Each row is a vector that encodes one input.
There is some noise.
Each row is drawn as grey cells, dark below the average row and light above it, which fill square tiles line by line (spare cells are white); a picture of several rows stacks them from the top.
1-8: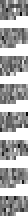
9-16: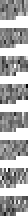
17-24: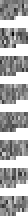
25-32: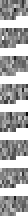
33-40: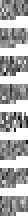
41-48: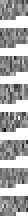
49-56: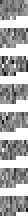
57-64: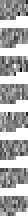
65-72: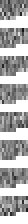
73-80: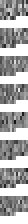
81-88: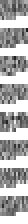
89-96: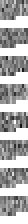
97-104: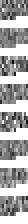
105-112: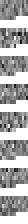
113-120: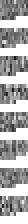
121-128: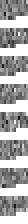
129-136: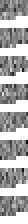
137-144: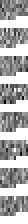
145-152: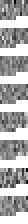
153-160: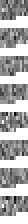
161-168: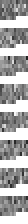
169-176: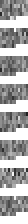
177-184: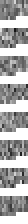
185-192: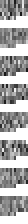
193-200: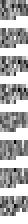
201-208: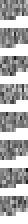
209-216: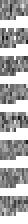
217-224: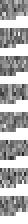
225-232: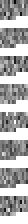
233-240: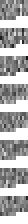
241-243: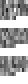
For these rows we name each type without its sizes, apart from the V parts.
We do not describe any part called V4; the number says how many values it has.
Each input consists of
a point on a line, together with a list of items, each either a point on a line, or a value of V4.
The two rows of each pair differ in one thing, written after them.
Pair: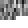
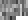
the value of V4 in item 1 of the list
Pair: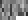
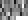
the value of V4 in item 1 of the list
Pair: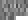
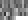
the value of V4 in item 2 of the list
